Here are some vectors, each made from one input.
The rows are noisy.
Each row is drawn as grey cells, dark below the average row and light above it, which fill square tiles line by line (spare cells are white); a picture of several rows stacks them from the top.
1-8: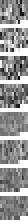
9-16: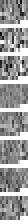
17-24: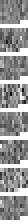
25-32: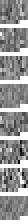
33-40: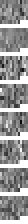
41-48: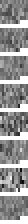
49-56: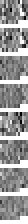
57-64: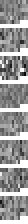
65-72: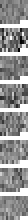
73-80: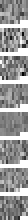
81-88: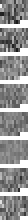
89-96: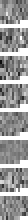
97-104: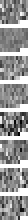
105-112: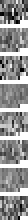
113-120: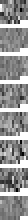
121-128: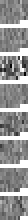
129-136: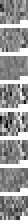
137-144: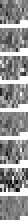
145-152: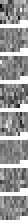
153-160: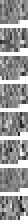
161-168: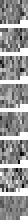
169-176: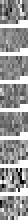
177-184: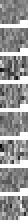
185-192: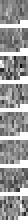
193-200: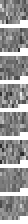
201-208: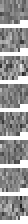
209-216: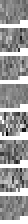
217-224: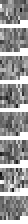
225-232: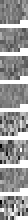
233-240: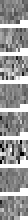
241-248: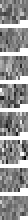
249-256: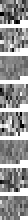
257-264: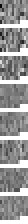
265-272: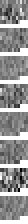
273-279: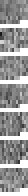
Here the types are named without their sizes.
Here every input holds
a point on a circle.
